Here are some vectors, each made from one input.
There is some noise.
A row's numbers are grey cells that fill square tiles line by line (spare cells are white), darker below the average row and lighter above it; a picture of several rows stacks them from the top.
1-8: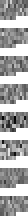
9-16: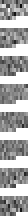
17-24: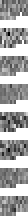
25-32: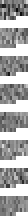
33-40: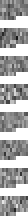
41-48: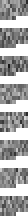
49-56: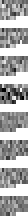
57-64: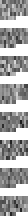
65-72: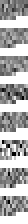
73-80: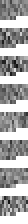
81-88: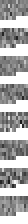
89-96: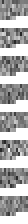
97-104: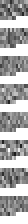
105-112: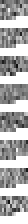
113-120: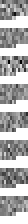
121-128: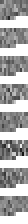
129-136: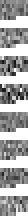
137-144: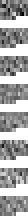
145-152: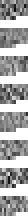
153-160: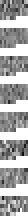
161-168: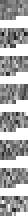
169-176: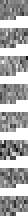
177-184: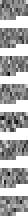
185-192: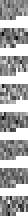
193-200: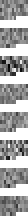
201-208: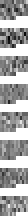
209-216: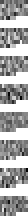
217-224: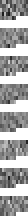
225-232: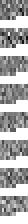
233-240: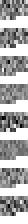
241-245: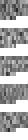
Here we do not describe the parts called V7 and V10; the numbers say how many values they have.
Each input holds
a value of V10, together with either a point on an 8-point line, a true/false value and a value of V7, or a point on a 9-point line.
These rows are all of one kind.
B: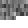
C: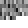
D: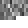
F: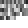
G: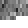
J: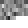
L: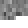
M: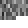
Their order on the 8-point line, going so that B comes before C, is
J, B, F, G, D, L, M, C.
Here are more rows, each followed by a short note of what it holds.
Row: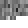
a point on an 8-point line, a true/false value, a value of V7 and a value of V10
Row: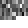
a point on an 8-point line, a true/false value, a value of V7 and a value of V10
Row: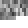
a point on a 9-point line and a value of V10
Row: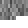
a point on an 8-point line, a true/false value, a value of V7 and a value of V10
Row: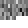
a point on a 9-point line and a value of V10
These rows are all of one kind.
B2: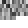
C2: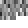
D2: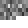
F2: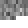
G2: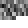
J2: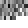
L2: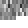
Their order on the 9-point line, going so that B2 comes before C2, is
D2, G2, B2, L2, J2, F2, C2.
